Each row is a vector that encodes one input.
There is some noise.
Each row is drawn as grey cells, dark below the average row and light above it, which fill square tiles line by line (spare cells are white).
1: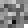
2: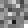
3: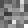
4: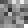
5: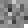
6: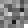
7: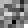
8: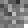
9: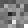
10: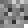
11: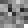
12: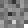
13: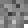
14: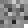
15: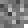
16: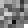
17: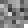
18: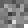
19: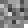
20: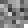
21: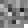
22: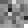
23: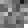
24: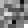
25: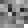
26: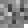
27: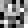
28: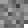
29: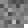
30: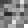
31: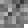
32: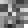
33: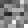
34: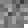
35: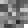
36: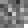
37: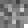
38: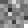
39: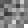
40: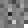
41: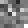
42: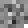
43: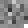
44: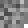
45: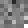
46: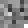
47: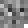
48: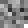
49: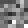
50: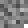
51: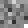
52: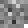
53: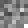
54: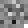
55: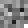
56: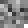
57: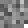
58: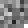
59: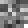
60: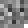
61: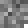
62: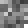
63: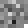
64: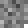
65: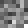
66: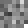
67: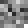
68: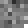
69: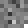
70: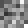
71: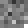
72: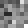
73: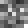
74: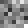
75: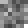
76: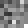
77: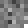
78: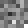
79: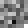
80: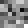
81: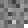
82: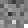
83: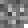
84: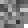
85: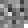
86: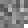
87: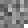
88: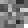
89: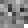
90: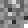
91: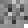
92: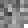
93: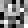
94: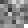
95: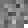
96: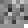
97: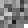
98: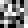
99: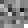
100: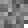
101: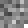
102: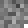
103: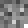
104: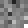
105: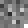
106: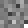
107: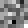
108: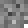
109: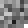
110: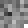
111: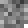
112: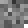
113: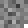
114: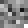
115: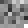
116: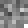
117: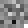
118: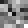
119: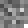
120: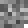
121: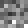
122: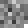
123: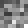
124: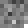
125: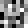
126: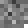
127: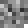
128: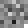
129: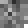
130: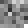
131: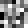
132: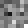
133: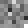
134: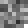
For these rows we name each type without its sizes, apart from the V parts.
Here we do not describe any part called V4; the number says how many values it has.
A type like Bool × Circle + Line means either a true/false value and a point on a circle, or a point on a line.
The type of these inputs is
List(Bool × Line × V4).
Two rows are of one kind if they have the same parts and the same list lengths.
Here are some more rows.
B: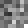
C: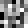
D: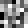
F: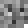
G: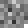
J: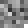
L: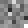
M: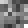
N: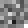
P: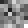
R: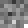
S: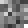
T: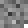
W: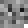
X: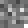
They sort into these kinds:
B, M, R, S, T, X
C, D
F, G, J, L, N, P, W

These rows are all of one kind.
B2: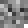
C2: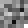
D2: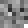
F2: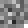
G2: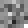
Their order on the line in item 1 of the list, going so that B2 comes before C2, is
F2, B2, C2, D2, G2.
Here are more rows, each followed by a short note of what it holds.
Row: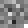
a list of one item
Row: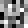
the empty list
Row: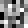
the empty list
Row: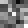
a list of two items
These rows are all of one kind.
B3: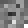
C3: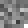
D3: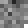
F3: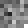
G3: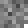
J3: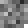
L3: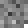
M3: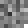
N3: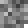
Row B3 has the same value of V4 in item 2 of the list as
F3, G3 and M3.
